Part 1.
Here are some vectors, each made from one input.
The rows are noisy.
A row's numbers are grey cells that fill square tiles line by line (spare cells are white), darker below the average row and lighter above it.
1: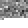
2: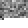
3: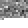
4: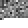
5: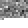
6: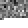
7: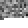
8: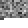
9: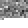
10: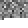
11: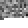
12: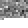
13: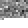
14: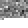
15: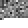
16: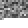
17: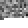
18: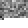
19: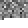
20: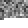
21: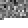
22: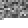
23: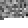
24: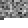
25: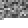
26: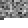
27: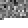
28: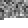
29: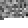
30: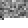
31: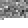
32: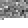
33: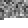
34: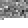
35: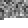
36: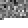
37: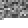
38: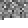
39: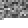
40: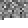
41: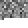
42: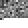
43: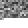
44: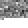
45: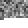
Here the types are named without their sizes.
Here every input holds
a point on a circle.
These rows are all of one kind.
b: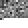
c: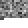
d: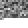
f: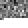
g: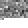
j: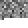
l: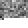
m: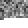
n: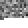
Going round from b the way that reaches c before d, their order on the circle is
b, c, j, g, l, n, m, f, d.
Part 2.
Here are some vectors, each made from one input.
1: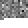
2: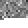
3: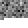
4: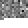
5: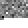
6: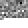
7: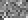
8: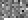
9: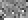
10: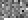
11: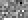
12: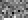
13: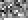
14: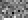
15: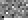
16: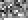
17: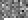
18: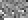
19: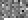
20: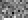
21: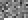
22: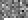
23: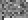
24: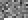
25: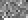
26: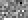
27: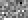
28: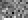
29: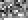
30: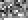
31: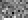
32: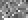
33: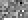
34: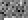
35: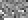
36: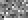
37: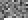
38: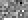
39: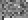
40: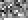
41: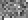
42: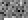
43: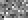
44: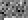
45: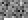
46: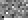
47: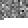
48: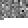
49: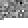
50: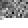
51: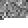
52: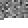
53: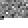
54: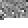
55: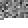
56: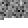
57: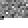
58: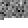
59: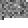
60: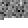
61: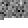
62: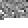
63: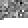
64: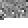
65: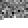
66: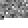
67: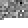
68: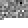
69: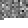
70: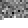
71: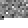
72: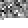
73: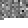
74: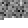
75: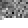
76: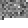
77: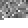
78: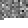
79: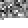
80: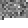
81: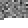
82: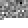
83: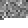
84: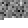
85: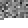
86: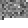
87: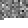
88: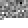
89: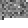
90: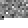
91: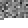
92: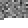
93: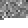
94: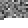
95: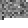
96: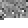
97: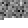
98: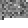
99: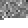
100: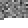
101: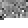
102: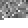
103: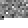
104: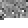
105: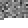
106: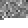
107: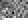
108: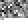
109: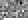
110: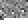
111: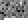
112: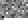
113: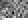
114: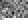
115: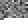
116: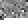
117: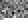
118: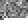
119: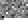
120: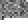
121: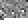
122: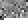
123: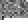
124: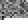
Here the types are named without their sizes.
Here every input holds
either a point on a circle, or a fixed value.
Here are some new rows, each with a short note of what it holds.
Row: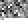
a fixed value
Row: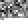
a fixed value
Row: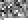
a fixed value
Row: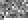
a point on a circle
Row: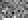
a point on a circle
